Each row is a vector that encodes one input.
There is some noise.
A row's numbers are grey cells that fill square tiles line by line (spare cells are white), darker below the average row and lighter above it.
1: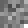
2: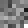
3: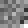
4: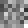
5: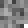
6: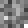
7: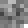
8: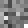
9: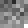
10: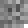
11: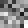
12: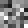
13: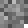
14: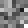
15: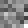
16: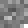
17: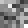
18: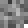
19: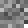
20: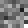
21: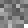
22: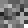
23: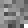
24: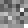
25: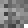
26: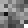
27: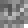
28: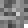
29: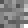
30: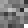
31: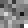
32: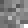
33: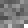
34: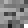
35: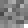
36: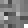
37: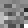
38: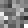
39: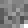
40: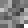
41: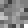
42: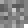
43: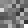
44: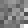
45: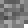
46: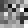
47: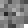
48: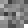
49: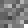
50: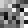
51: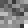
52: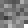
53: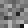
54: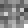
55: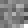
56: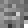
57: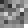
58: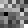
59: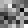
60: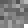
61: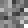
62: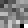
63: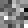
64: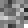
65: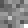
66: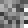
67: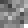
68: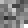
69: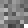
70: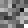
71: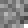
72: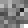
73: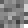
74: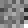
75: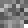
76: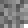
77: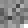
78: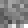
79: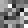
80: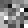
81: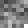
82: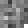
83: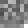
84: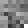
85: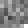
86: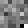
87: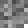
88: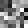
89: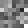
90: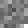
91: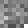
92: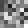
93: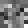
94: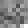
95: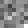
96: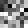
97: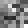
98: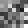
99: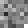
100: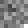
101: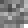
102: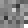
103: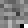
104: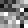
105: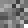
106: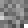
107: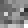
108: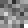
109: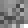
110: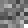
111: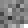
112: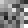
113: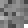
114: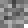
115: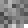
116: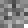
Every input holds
either a point on an 11-point circle, or a point on a 12-point line and a true/false value.
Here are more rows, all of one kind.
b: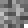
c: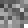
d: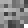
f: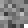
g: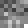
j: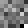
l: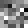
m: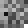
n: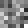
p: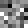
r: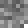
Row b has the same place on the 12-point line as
c, m, n and p.
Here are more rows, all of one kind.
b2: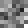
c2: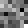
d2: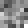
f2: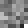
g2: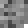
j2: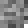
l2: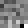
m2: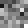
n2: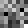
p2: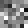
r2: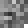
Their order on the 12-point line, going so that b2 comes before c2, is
j2, b2, p2, m2, r2, n2, c2, g2, d2, f2, l2.
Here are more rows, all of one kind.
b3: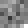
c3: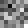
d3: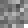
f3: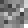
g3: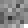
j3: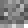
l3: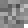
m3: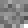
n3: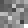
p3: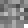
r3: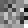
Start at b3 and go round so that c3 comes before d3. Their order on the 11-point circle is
b3, g3, r3, m3, c3, n3, f3, d3, l3, p3, j3.
